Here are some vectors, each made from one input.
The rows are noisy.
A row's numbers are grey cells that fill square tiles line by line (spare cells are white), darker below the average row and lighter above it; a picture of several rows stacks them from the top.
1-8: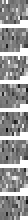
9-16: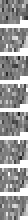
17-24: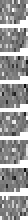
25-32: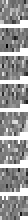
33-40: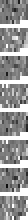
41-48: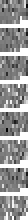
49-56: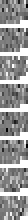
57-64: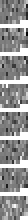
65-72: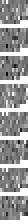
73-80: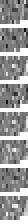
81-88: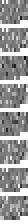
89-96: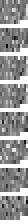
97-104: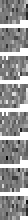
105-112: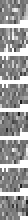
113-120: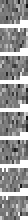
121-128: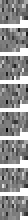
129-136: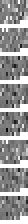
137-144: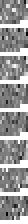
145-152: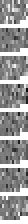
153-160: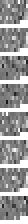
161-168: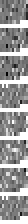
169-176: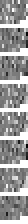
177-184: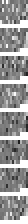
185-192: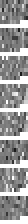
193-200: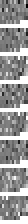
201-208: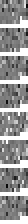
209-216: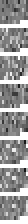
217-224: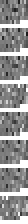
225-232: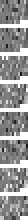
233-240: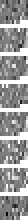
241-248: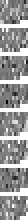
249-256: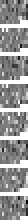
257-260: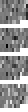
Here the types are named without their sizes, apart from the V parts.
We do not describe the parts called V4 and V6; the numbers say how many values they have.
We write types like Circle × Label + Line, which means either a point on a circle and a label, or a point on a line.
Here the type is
(Bool × Bool × Bool + Unit) × V4 + Line × (Line + V6).
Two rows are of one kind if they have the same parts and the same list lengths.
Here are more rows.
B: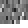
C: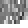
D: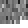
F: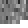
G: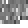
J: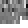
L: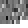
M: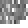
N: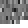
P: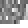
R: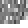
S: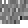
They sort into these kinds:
B, D, F, L, N
C, M, P, R
G, S
J

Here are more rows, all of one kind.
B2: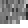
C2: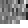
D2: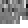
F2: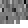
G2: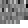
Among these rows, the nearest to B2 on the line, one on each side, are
D2 and F2.
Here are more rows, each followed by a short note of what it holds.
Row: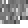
a value of V4
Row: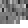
a point on a line and a value of V6
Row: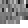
a point on a line and a value of V6
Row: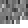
a point on each of two lines
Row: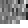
a point on a line and a value of V6
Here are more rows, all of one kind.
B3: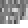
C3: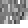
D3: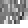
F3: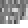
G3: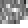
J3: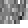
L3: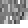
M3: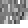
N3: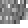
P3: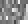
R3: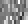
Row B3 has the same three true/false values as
C3, F3, L3 and M3.
